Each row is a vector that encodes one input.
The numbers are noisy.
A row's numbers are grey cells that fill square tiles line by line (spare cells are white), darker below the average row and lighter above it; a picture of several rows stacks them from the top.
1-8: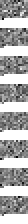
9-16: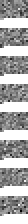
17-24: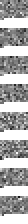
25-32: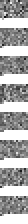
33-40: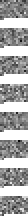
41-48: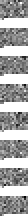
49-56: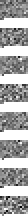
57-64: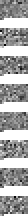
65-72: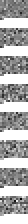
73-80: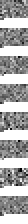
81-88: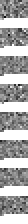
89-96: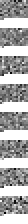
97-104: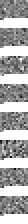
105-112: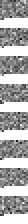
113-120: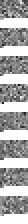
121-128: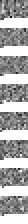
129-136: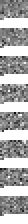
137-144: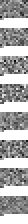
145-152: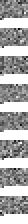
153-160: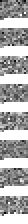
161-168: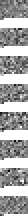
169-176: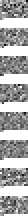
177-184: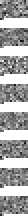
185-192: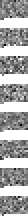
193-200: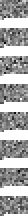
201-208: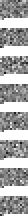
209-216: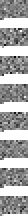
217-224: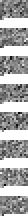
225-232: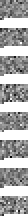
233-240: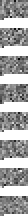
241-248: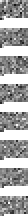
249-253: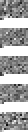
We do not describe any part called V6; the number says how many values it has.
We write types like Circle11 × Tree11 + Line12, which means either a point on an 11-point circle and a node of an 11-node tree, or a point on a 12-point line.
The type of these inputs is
Line5 + Line8 × (Tree8 + V6) + Line10.
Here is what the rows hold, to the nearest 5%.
About 10% of them hold a point on a 5-point line. About 55% of them hold a point on an 8-point line, together with either a node of an 8-node tree, or a value of V6. The rest hold a point on a 10-point line.
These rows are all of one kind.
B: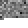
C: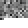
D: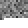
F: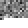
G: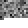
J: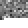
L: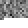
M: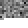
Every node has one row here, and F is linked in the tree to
C and J.
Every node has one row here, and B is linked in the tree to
G.
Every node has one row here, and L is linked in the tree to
C and D.
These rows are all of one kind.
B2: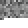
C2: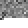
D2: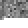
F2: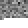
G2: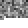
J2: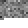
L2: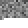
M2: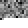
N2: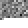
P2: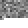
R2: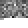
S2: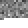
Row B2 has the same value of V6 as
J2, N2 and P2.
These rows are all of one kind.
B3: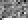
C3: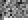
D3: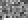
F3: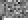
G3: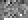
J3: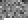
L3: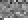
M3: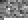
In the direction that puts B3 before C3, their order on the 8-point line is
B3, L3, G3, J3, D3, M3, C3, F3.
